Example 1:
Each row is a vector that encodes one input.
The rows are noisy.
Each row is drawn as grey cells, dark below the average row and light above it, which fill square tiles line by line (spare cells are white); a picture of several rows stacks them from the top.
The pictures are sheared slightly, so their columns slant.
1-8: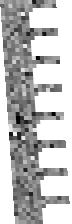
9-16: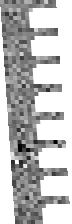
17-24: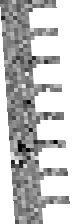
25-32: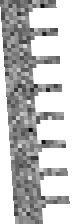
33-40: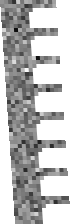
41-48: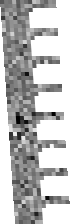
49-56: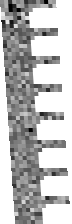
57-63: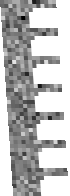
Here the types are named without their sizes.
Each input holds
a list of points on a line.
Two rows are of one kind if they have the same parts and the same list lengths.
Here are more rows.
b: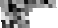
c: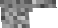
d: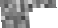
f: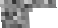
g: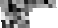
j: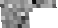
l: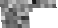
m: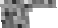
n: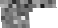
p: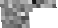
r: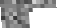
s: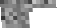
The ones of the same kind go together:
b, g
c, n, r, s
d, f, j, l, m, p

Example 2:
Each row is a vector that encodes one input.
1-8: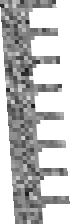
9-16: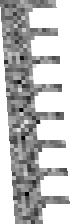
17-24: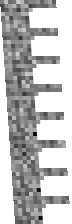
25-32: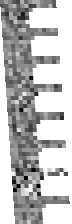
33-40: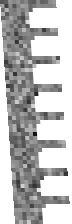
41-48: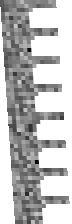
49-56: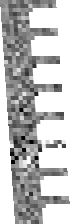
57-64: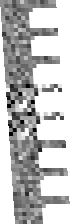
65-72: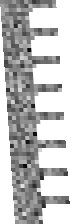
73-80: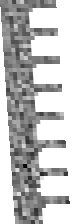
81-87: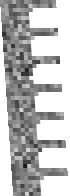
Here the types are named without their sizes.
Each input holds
a list of points on a line.
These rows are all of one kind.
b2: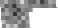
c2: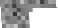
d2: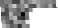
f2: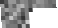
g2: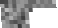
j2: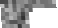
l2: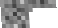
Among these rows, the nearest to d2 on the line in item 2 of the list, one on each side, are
j2 and l2.
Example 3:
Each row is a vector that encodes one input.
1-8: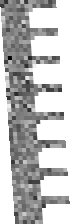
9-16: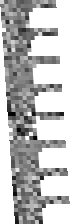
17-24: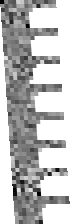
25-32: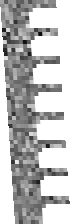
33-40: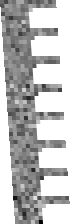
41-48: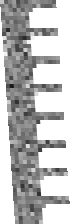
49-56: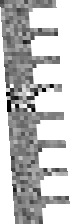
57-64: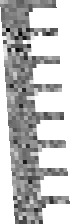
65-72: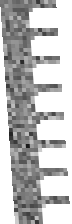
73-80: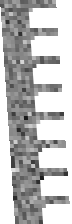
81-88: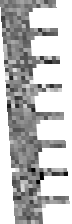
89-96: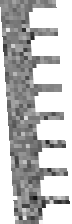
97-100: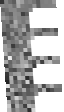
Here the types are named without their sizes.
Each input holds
a point on a line, together with either a point on a circle, or a fixed value.
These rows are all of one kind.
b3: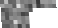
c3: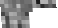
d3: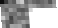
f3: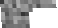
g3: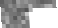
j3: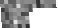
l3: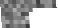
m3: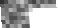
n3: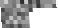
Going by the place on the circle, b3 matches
c3, j3 and l3.
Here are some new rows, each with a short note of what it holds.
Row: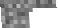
a point on a circle and a point on a line
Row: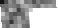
a point on a circle and a point on a line
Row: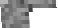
a point on a line
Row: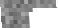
a point on a line
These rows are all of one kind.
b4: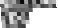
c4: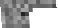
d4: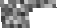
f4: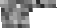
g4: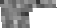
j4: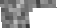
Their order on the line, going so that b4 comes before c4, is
d4, b4, g4, j4, f4, c4.
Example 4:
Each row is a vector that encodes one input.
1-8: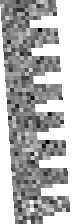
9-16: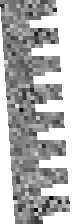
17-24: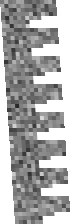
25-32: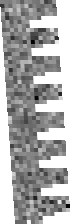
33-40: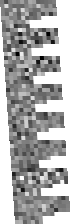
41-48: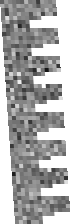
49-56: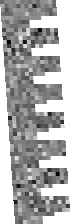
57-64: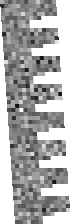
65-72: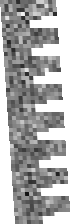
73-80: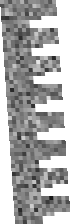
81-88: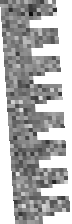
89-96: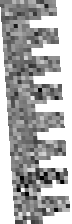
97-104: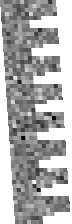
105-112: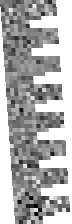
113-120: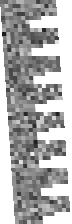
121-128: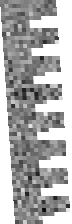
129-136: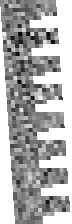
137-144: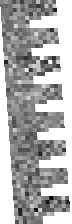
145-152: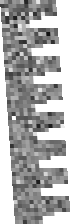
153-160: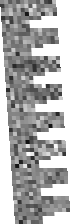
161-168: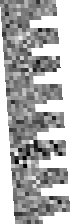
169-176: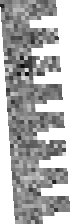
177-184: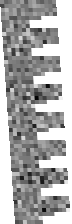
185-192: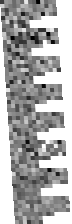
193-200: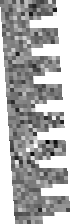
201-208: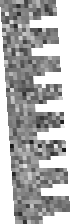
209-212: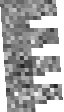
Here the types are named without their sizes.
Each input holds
three true/false values, together with either a fixed value, or a node of a tree.
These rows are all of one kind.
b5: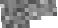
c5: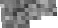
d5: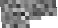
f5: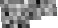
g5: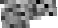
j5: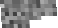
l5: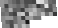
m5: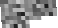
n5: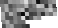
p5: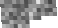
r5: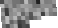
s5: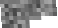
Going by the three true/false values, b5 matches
c5, g5, j5 and r5.
